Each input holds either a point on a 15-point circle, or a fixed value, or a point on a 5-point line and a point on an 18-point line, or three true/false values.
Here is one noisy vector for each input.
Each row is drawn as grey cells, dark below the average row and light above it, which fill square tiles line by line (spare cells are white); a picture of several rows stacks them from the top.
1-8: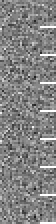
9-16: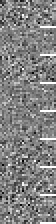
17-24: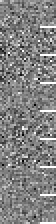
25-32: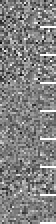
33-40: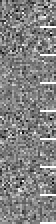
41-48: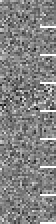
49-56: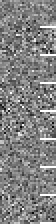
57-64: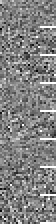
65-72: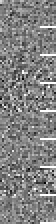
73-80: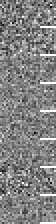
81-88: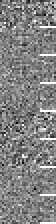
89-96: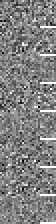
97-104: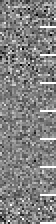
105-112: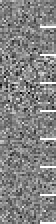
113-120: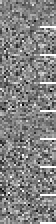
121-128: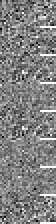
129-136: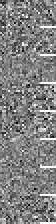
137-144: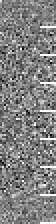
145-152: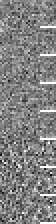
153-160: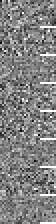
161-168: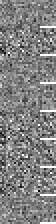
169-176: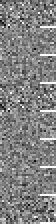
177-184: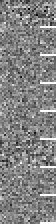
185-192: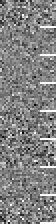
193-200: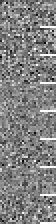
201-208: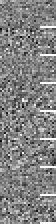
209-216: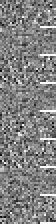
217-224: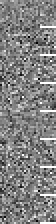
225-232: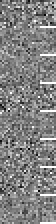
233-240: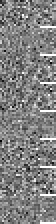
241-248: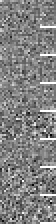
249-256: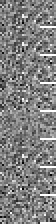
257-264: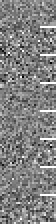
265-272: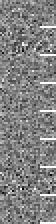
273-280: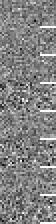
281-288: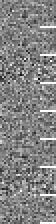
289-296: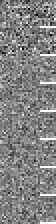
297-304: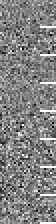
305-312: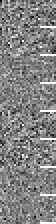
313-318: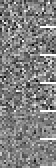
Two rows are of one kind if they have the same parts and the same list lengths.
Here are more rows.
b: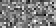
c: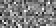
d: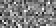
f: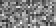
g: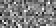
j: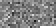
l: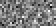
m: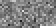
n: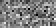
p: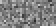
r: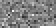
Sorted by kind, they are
b, f, n
c, d, g
j, m, p, r
l

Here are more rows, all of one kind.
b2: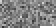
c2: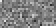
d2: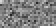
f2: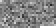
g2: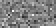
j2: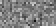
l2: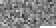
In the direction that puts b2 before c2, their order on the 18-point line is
b2, f2, g2, c2, j2, l2, d2.
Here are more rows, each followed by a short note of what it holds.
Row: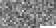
a point on a 5-point line and a point on an 18-point line
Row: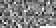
a fixed value
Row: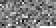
three true/false values
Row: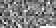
a fixed value
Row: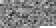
a point on a 5-point line and a point on an 18-point line
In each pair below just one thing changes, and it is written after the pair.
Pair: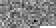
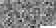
the place on the 18-point line
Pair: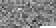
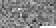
the place on the 5-point line
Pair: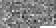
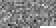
the place on the 5-point line
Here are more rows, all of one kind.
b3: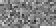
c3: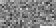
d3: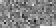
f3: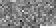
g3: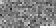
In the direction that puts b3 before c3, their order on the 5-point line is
b3, d3, g3, f3, c3.
